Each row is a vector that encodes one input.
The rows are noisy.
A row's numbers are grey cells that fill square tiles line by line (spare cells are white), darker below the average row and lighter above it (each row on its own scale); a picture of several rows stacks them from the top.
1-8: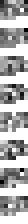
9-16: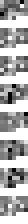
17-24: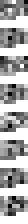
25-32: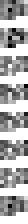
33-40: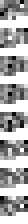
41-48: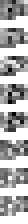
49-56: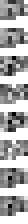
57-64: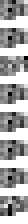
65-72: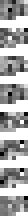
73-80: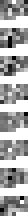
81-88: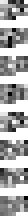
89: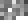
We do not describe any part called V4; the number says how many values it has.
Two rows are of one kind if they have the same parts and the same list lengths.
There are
3 kinds of row.
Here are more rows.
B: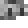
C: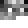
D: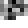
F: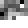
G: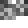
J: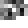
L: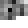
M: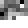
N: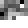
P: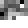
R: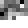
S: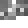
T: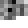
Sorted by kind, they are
B, D, J, L, T
C, G, S
F, M, N, P, R

